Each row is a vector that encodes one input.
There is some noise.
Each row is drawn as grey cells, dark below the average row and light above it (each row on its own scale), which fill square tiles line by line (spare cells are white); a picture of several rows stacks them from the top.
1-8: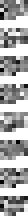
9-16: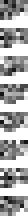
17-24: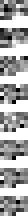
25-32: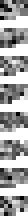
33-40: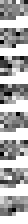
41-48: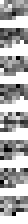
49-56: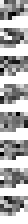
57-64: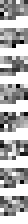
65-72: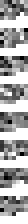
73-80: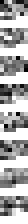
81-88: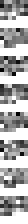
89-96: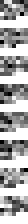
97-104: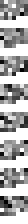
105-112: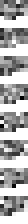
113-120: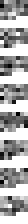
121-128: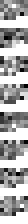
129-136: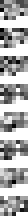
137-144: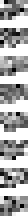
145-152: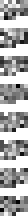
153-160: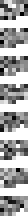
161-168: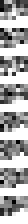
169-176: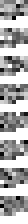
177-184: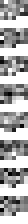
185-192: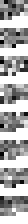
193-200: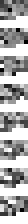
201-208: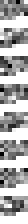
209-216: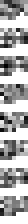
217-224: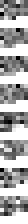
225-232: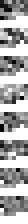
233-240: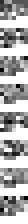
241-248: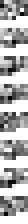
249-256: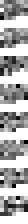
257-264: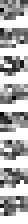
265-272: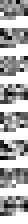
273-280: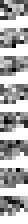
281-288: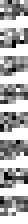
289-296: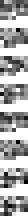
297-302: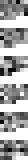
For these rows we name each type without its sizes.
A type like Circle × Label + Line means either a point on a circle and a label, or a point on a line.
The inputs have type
Bool × Bool × Bool.
